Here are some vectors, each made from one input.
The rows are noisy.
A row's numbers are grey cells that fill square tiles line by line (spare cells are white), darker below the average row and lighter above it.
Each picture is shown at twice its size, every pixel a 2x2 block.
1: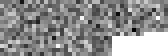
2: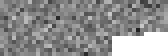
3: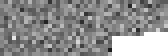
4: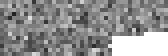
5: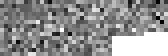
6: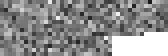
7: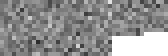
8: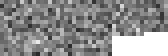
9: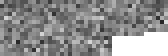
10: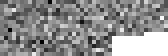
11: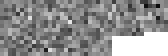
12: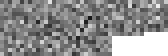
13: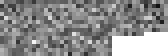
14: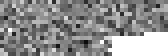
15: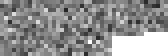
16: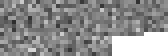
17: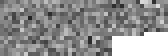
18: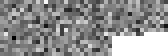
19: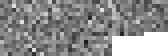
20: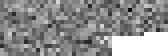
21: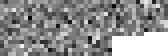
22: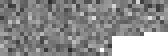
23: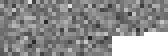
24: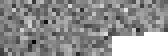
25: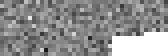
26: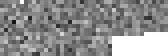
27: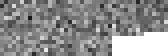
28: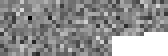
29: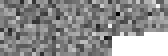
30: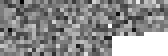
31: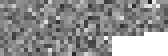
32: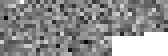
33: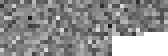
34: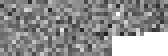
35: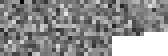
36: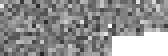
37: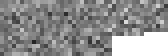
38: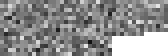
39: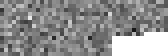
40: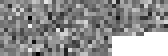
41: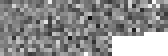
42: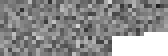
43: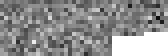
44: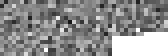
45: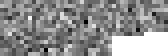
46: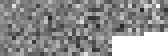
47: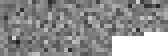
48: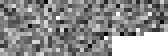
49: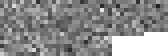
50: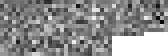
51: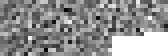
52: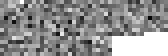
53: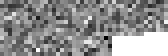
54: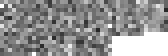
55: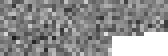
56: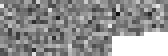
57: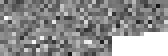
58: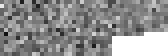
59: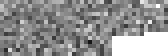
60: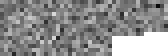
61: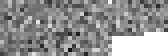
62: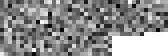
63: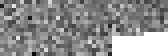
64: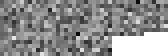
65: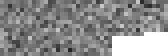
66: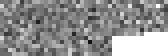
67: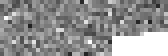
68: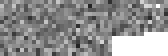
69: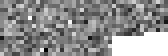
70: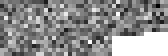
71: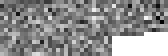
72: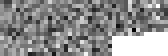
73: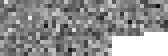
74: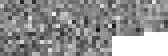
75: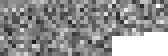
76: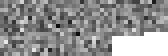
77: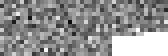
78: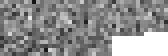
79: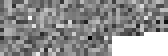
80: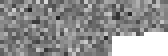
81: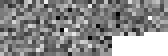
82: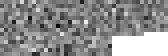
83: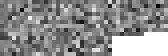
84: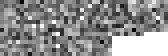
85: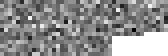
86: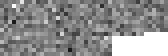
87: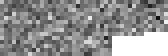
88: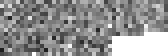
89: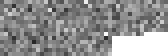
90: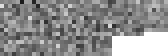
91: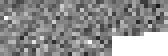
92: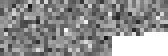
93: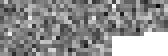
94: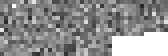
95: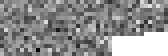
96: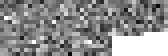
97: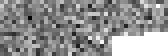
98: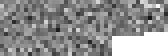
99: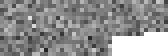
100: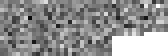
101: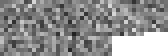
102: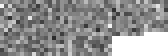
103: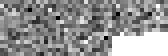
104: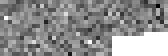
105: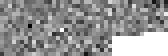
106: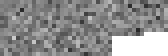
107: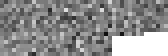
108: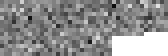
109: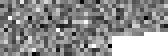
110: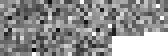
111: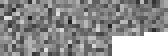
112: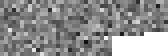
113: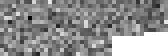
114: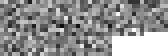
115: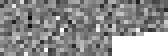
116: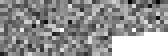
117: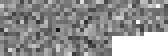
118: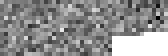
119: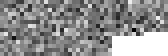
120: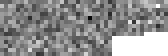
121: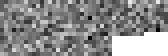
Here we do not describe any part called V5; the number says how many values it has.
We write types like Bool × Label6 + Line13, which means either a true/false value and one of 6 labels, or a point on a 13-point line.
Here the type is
(Bool × V5 + Tree8) × Line4.
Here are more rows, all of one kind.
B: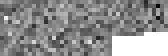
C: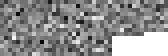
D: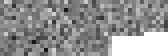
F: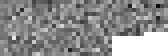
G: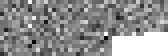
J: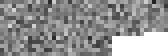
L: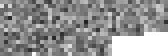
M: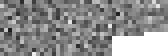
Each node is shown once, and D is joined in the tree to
L.
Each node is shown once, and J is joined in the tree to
L.
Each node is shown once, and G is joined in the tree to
B.
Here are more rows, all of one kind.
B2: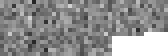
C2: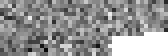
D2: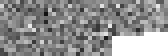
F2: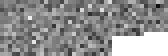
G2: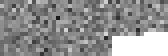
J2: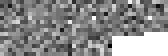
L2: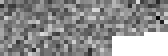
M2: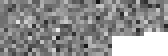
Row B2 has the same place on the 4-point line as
C2 and G2.
